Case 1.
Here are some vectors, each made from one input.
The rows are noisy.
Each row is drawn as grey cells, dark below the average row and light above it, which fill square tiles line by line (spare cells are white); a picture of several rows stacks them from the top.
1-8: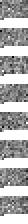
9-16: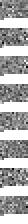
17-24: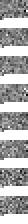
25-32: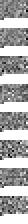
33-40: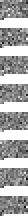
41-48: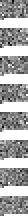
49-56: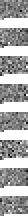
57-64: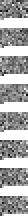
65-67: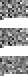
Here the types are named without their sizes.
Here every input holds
a point on a line, together with either a fixed value, or three true/false values.
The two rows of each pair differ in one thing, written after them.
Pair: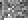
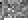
the place on the line
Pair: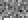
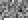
the place on the line
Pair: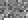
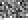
the place on the line
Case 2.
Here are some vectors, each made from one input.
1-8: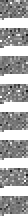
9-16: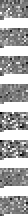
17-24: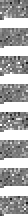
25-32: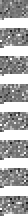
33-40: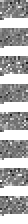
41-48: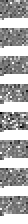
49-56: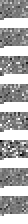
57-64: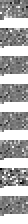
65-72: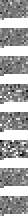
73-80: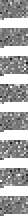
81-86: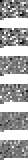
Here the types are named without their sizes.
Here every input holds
a list of points on a line.
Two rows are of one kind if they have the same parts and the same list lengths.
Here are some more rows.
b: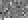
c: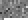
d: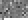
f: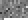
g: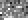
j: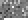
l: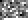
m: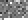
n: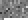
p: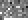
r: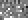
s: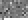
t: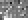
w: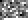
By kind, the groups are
b, c, d, f, j, m, n, s
g, p, r, t
l, w

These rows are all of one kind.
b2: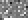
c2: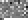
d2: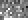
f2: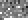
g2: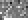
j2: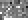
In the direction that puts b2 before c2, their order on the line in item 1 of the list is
d2, f2, j2, g2, b2, c2.
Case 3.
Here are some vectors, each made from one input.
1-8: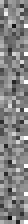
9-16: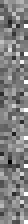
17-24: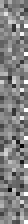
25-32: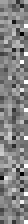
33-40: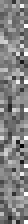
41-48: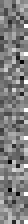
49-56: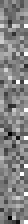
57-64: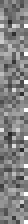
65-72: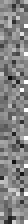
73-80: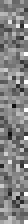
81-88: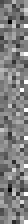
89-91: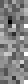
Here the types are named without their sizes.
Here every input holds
a point on a line, together with either a fixed value, or three true/false values.
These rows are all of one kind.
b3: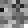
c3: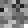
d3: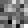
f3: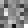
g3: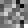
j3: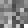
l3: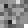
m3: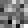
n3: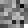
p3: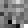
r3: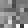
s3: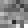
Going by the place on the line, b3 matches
c3, d3 and m3.
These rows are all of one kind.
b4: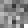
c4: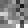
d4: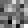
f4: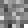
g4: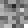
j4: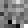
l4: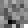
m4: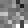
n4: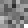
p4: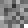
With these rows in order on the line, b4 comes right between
f4 and l4.
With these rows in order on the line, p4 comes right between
f4 and n4.
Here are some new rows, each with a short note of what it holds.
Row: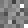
a point on a line
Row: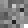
a point on a line
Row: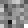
a point on a line and three true/false values
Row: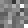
a point on a line
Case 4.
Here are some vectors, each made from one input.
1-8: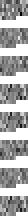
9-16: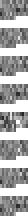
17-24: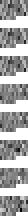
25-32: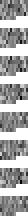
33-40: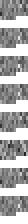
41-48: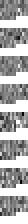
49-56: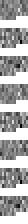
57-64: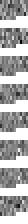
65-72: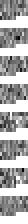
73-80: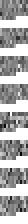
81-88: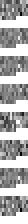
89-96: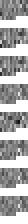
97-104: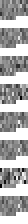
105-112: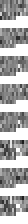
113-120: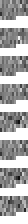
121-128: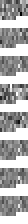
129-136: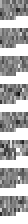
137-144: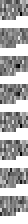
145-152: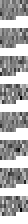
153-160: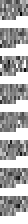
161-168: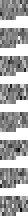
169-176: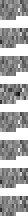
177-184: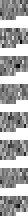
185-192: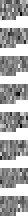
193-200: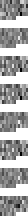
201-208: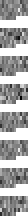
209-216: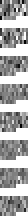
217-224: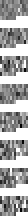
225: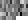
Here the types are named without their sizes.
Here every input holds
a point on a line and a true/false value.
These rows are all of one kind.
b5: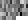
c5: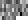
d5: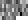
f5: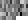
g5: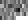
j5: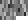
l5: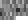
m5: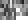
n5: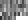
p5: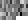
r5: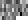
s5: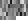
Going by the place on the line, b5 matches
f5 and p5.
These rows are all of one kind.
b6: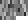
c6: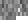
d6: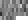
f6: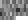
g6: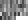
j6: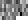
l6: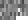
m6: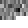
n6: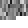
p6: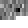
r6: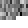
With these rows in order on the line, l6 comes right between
c6 and g6.
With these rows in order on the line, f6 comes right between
d6 and p6.
